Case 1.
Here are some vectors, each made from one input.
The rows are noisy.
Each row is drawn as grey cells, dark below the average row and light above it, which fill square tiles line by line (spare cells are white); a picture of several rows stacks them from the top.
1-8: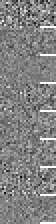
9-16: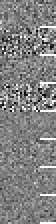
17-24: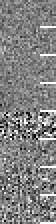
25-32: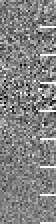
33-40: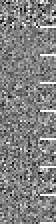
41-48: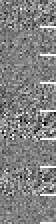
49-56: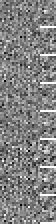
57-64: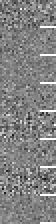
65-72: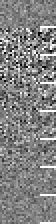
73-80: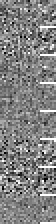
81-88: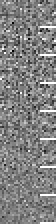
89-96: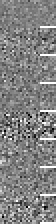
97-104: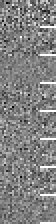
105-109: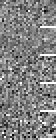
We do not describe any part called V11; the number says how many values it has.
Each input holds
a point on a 6-point line, together with either a node of a 10-node tree, or a value of V11.
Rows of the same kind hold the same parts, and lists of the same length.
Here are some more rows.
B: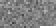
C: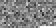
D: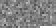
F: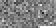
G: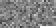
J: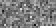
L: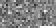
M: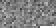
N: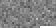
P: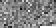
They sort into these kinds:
B, C, J, L, N, P
D, F, G, M

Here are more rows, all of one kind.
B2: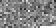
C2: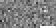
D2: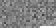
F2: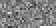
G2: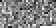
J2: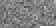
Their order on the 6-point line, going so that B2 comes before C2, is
F2, D2, B2, J2, C2, G2.
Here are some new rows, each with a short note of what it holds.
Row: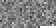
a point on a 6-point line and a node of a 10-node tree
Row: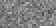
a point on a 6-point line and a value of V11
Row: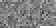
a point on a 6-point line and a node of a 10-node tree
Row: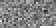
a point on a 6-point line and a node of a 10-node tree
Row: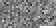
a point on a 6-point line and a node of a 10-node tree
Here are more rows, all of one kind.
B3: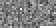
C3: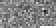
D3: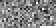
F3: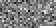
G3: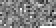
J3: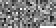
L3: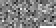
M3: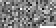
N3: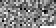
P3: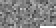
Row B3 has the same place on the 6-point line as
C3, G3 and N3.
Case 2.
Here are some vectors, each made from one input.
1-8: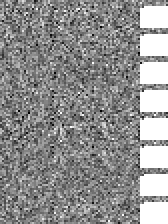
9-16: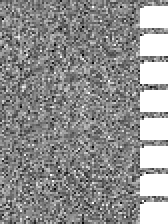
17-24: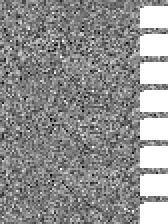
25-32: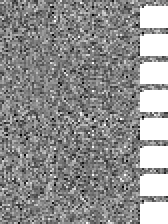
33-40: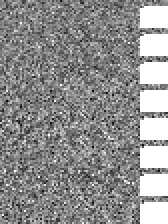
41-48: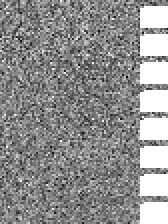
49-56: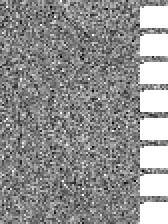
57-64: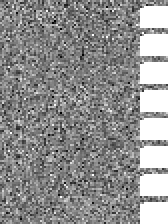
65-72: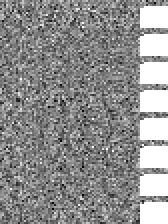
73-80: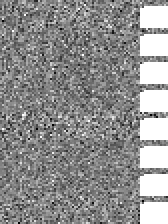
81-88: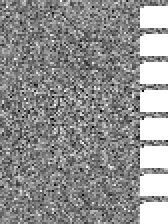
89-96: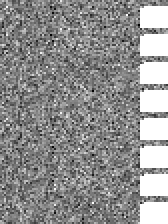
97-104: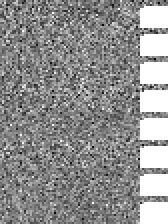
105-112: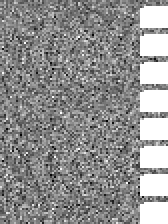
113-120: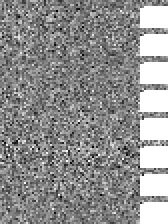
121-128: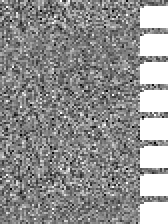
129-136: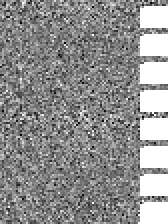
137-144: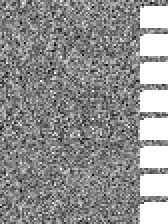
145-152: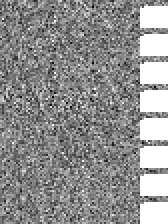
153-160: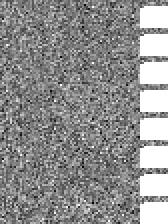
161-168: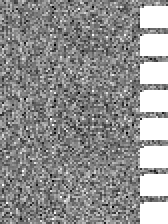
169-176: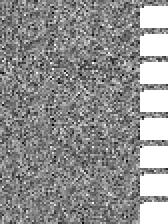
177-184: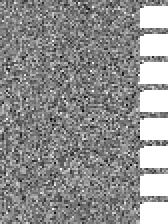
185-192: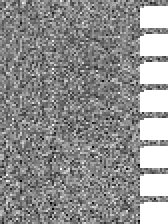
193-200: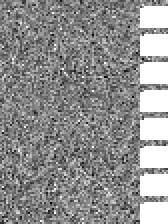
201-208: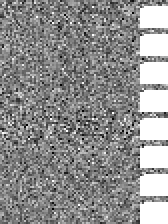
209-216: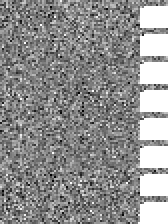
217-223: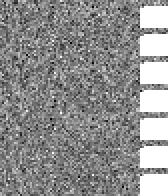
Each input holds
either a point on a 5-point circle and a true/false value, or a point on a 9-point circle, or a fixed value.
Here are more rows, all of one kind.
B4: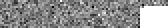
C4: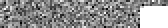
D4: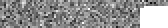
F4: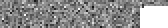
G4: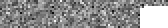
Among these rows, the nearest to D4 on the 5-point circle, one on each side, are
F4 and G4.
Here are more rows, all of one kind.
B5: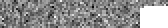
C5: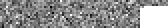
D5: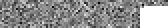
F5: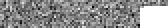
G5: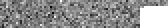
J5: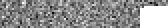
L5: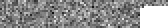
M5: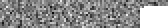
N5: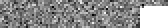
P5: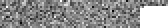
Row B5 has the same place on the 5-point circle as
C5 and G5.
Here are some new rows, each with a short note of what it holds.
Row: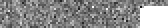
a point on a 9-point circle
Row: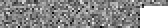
a point on a 5-point circle and a true/false value
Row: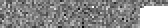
a point on a 9-point circle
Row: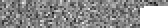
a point on a 5-point circle and a true/false value
